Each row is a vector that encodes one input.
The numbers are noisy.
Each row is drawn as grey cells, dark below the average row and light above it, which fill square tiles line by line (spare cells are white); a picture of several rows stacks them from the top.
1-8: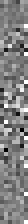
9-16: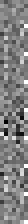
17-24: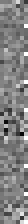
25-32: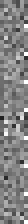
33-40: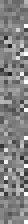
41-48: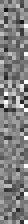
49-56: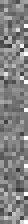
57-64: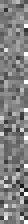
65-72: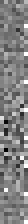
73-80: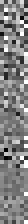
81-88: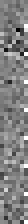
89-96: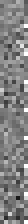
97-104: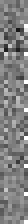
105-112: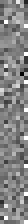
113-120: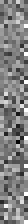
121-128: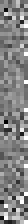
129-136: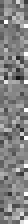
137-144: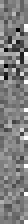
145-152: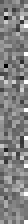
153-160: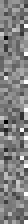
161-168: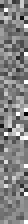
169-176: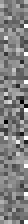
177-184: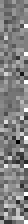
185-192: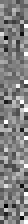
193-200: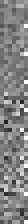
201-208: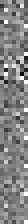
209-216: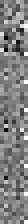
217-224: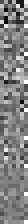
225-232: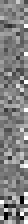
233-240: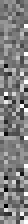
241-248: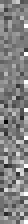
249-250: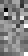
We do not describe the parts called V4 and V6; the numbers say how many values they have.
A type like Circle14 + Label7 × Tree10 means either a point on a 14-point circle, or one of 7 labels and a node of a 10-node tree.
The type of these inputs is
(Bool × V4 + Line7) × Line8 × V6.
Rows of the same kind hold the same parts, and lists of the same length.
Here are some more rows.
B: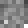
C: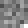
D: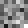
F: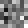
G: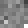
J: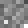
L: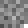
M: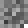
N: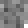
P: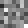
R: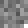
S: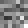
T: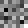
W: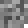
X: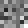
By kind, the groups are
B, C, G, J, L, P, R, T, X
D, F, M, N, S, W

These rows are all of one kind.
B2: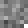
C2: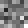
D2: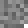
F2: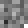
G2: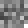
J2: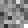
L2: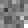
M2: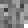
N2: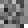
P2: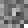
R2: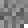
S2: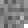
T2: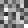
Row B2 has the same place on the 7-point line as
D2, L2, N2 and T2.
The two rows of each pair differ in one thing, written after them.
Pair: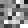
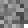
the value of V6
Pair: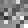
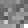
the true/false value
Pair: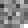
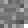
the place on the 8-point line
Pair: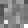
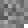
the true/false value
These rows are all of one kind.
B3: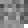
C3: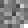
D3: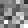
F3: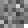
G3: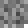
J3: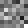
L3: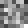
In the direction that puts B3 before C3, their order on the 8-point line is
L3, B3, D3, G3, C3, J3, F3.
